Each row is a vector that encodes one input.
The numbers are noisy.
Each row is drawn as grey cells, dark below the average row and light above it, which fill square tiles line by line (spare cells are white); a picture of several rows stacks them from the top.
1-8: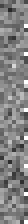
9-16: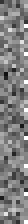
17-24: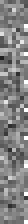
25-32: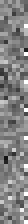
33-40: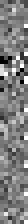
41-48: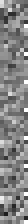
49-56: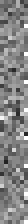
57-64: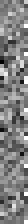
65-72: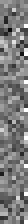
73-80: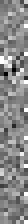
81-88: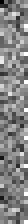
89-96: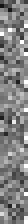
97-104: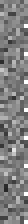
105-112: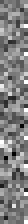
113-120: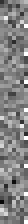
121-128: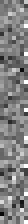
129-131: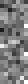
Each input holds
either a point on an 8-point circle and a true/false value, or one of 12 labels.
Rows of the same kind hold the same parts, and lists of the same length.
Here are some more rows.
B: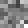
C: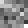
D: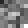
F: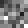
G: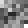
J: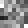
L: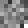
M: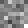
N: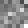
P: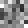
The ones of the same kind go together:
B, D, F, M, P
C, G, J, L, N

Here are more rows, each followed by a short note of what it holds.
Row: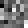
one of 12 labels
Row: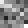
one of 12 labels
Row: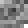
one of 12 labels
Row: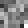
one of 12 labels
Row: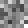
a point on an 8-point circle and a true/false value
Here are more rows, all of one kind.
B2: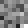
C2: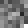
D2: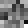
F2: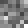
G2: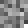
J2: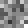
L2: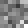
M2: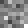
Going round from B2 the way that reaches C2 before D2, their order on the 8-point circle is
B2, G2, C2, D2, F2, L2, J2, M2.
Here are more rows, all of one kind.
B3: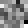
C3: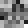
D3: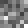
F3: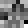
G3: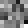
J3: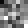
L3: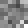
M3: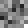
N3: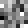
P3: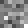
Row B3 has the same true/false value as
D3, J3, L3 and P3.
